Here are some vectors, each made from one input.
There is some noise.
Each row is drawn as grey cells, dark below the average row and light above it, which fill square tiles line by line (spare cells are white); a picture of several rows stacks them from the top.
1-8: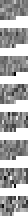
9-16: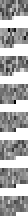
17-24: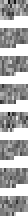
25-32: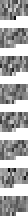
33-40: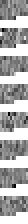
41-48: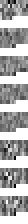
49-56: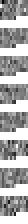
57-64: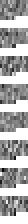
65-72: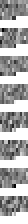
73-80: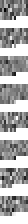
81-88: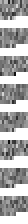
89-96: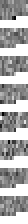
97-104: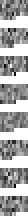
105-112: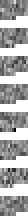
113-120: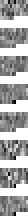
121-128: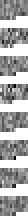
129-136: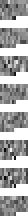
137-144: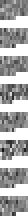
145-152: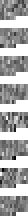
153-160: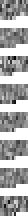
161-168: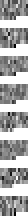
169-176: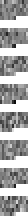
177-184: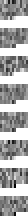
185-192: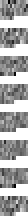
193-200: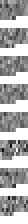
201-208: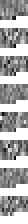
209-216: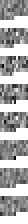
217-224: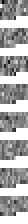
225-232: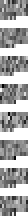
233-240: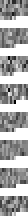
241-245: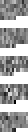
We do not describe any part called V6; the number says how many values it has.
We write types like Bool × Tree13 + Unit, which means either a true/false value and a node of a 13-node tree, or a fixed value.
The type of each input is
Line5 × (Tree9 + V6) + List3(Line7).
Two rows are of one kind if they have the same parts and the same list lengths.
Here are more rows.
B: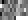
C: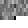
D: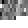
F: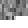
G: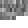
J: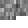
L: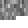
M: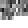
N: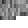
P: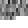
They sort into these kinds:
B, D
C, N
F
G, J, L
M
P

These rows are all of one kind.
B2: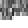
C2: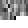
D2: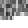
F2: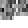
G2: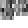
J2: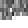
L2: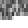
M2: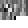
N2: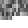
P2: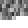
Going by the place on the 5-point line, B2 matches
D2, J2, L2 and N2.
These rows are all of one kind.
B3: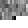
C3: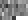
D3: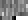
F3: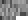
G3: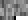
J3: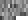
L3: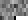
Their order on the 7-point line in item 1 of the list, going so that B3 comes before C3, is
L3, J3, F3, G3, D3, B3, C3.
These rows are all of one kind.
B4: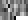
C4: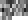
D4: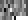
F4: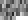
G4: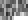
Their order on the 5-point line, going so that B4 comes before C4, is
B4, D4, F4, G4, C4.
